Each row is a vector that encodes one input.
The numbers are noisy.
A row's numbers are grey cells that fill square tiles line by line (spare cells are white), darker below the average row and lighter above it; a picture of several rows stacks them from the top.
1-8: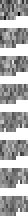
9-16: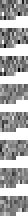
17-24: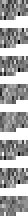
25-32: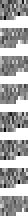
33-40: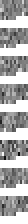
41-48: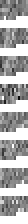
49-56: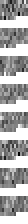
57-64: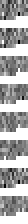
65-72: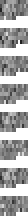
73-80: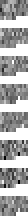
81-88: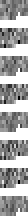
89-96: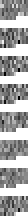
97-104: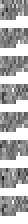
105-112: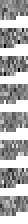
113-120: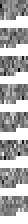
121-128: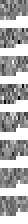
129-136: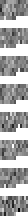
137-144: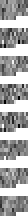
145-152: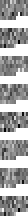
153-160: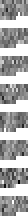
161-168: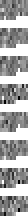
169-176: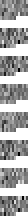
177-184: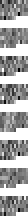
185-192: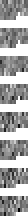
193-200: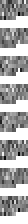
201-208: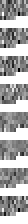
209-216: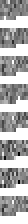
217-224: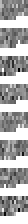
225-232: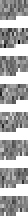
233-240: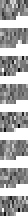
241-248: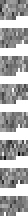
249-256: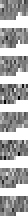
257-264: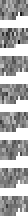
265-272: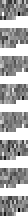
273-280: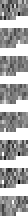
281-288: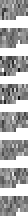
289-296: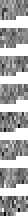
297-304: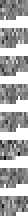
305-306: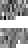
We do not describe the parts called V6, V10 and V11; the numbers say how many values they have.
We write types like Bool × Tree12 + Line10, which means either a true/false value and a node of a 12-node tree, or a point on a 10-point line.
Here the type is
Circle9 × (Line7 + V6) + Label12 × V10 × V11.
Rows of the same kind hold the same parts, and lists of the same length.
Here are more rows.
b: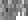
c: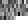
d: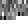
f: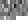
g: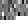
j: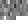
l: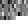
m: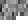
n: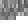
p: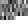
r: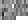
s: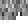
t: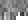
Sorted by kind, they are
b, f, j, n
c, d, g, l, p
m, r, s, t

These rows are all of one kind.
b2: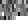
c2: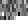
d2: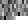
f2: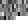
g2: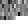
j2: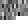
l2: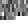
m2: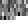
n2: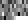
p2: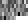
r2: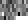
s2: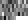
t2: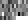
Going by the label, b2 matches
c2, f2 and r2.
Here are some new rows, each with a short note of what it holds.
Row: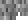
a point on a 9-point circle and a value of V6
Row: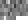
a point on a 9-point circle and a value of V6
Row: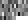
one of 12 labels, a value of V10 and a value of V11
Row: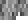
a point on a 9-point circle and a point on a 7-point line
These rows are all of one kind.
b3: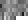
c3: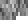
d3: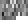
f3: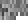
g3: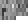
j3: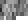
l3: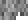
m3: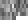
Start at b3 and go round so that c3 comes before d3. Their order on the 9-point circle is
b3, j3, m3, c3, g3, d3, f3, l3.
